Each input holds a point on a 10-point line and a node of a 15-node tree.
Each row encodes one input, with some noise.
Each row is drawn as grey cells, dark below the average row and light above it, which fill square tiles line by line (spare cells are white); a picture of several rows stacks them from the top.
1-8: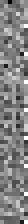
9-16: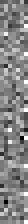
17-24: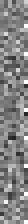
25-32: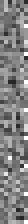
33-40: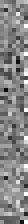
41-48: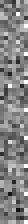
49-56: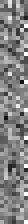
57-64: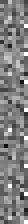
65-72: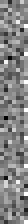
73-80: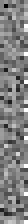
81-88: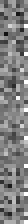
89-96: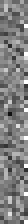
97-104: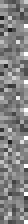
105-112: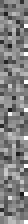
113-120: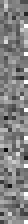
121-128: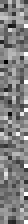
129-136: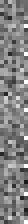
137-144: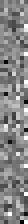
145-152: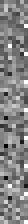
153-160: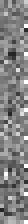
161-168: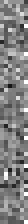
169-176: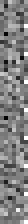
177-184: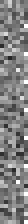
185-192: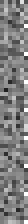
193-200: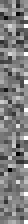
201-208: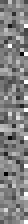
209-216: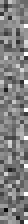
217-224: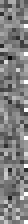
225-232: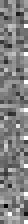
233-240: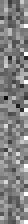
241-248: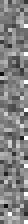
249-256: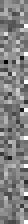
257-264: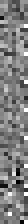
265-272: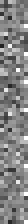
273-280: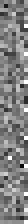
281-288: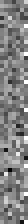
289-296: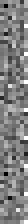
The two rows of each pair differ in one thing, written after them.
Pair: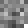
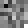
the node of the tree
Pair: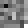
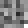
the node of the tree
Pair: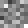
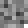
the node of the tree
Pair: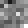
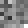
the node of the tree
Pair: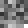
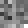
the place on the 10-point line
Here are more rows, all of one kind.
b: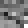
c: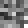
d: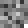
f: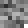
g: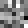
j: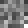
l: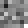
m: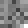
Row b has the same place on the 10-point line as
c and j.
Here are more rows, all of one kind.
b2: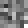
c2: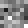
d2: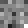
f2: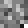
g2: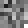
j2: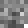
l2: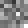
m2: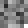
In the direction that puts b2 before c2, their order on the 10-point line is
g2, j2, d2, b2, l2, f2, m2, c2.
